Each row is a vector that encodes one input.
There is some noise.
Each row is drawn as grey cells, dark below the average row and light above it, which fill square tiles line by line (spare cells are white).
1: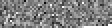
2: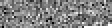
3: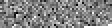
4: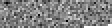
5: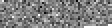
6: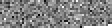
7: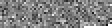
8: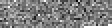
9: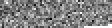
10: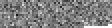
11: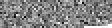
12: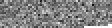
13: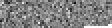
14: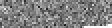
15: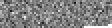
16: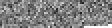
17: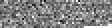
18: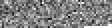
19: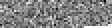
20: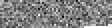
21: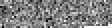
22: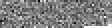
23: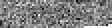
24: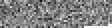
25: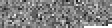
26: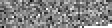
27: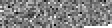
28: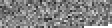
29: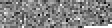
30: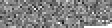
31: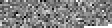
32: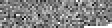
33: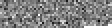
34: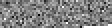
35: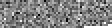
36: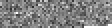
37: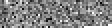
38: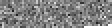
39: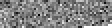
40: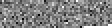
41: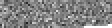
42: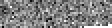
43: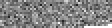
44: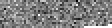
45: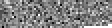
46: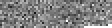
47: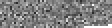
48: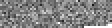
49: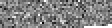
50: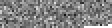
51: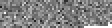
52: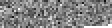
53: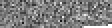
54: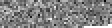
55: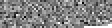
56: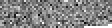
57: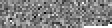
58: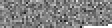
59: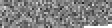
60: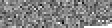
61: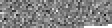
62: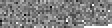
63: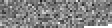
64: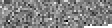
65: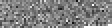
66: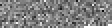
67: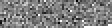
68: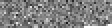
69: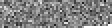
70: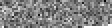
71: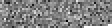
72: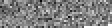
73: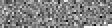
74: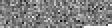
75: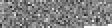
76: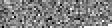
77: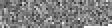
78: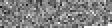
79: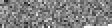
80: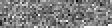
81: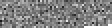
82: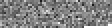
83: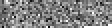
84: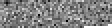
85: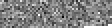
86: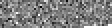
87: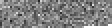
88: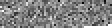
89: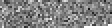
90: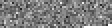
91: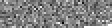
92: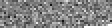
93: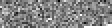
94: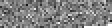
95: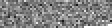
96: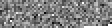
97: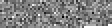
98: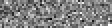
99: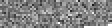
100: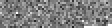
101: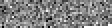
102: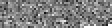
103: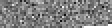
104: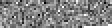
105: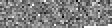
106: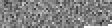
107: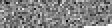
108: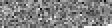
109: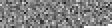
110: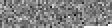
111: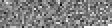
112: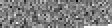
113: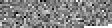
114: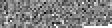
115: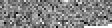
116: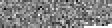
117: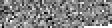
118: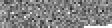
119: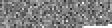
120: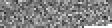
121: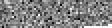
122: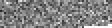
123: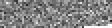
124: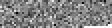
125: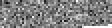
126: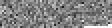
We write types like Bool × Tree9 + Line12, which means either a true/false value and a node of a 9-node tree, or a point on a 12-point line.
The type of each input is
(Label5 × Label5 × Label5 + Unit) × Line4 × Line6.
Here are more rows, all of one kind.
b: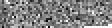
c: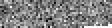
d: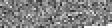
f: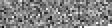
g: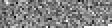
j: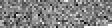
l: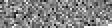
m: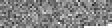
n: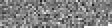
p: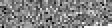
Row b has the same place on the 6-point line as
g and l.
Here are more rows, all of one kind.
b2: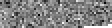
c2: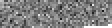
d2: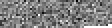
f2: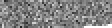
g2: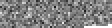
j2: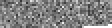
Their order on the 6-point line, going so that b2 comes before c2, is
j2, b2, g2, f2, c2, d2.
